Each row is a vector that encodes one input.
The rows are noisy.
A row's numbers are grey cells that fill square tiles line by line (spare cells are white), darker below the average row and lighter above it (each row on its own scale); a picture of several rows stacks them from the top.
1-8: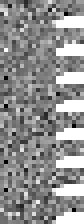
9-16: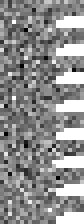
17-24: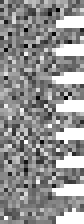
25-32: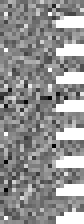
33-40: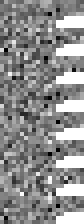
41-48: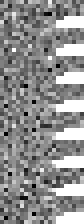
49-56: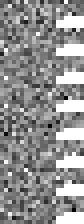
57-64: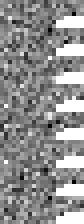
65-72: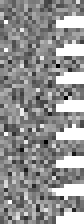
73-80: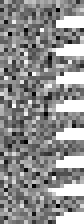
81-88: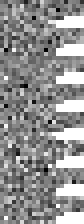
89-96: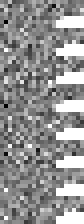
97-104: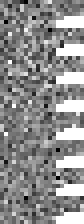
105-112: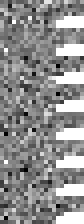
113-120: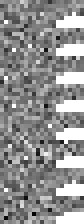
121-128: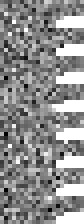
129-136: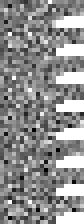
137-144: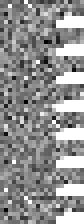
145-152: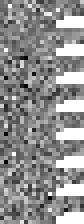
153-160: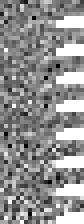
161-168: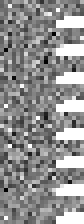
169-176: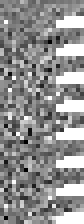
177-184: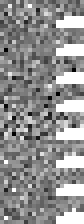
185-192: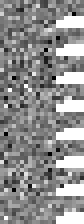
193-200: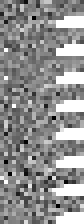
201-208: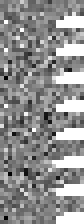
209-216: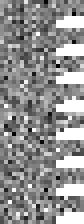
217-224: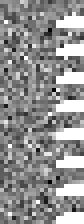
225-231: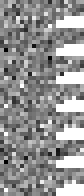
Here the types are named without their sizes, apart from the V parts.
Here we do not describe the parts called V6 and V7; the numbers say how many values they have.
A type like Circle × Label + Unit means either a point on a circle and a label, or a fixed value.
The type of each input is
Circle × Line + V6 × V7.
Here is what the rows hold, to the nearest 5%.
About 50% of them hold a point on a circle and a point on a line. The rest hold a value of V6 and a value of V7.
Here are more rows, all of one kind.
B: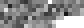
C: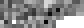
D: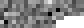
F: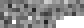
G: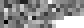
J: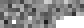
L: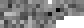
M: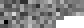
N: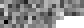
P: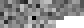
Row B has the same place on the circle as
G, L and M.
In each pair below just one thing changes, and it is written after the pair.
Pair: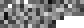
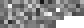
the value of V7
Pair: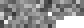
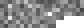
the value of V6
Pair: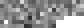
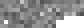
the value of V7
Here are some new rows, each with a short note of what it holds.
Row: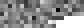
a point on a circle and a point on a line
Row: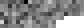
a point on a circle and a point on a line
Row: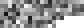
a value of V6 and a value of V7
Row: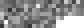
a value of V6 and a value of V7
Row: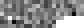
a value of V6 and a value of V7
